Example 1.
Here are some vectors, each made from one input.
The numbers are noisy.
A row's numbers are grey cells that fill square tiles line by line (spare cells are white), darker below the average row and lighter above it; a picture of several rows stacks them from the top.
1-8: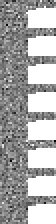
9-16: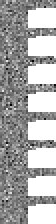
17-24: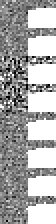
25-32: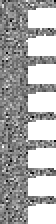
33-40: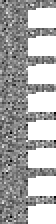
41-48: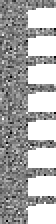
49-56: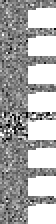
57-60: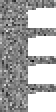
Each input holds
a list of up to two points on a 5-point line.
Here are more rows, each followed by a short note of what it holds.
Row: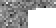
a list of two items
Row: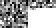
the empty list
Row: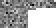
a list of two items
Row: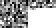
the empty list
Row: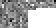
a list of one item
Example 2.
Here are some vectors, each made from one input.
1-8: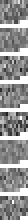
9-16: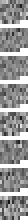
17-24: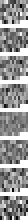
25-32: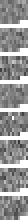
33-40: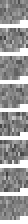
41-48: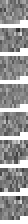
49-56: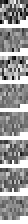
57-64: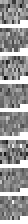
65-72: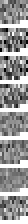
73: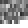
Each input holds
either a point on a 7-point line, or three true/false values.
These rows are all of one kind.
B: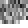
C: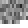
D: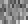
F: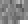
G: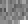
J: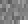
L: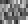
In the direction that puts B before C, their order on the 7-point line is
G, B, D, J, L, F, C.
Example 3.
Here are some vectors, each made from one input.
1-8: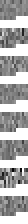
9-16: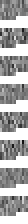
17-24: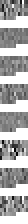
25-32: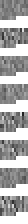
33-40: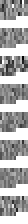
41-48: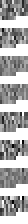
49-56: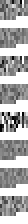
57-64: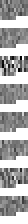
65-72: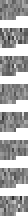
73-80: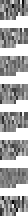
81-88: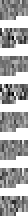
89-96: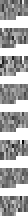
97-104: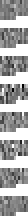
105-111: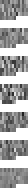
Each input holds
a node of each of two 15-node trees.
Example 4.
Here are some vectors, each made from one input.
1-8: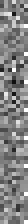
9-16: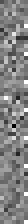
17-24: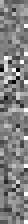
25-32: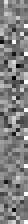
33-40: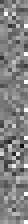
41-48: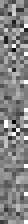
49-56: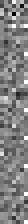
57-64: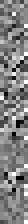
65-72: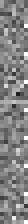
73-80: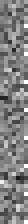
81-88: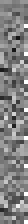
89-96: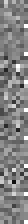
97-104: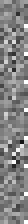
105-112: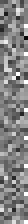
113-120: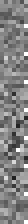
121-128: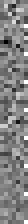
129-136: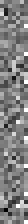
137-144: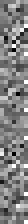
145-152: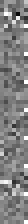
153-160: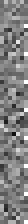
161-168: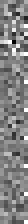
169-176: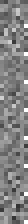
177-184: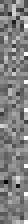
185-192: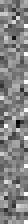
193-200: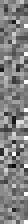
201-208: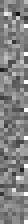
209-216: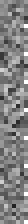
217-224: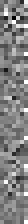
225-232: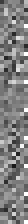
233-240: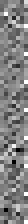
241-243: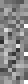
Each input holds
either a point on a 7-point line, or a point on an 11-point line.
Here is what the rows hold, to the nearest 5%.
About 45% of them hold a point on a 7-point line. The rest hold a point on an 11-point line.
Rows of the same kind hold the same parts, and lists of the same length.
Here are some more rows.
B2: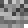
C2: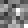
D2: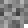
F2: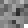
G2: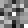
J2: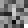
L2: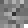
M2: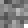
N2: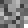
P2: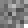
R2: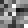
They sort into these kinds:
B2, D2, F2, L2
C2, G2, J2, M2, N2, P2, R2

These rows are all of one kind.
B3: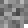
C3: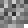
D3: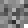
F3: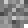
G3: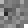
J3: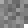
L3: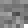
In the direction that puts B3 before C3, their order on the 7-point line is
G3, J3, L3, D3, B3, F3, C3.
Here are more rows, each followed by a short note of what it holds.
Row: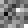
a point on a 7-point line
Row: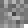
a point on a 7-point line
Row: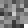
a point on an 11-point line
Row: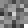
a point on an 11-point line
